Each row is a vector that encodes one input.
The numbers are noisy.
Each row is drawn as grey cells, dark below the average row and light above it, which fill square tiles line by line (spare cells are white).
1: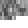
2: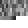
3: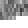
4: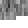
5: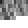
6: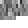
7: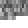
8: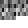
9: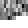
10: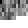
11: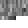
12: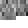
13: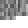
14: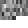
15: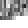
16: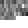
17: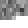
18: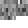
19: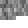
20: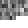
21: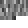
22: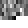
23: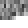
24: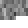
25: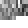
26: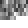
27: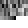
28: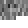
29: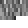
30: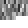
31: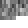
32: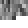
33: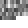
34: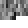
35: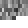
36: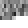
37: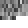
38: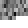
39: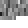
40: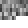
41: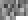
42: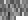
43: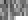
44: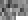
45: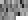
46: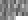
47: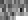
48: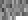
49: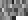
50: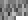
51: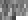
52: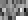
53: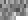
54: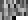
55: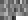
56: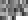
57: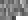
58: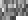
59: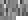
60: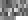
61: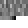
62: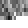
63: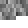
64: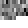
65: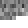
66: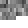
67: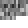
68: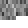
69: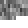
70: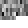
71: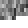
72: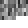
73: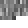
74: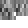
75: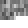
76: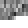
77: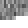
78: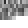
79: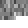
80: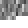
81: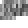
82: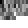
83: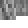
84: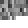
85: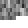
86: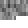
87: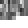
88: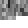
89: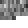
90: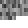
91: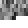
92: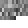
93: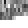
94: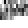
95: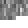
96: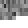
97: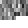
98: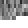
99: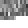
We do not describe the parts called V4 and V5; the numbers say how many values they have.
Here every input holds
three true/false values, a value of V4 and a value of V5, together with either a point on a 6-point circle, or a fixed value.
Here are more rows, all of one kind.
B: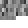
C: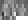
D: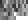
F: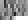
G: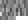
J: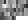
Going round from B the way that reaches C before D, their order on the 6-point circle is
B, F, C, J, G, D.
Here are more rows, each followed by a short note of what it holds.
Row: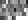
a point on a 6-point circle, three true/false values, a value of V4 and a value of V5
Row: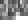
three true/false values, a value of V4 and a value of V5
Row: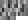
a point on a 6-point circle, three true/false values, a value of V4 and a value of V5
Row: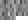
three true/false values, a value of V4 and a value of V5
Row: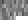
a point on a 6-point circle, three true/false values, a value of V4 and a value of V5
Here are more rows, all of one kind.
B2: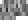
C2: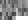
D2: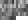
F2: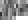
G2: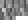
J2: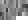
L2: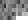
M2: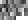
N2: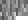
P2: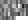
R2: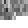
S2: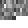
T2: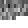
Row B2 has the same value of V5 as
D2, N2 and R2.
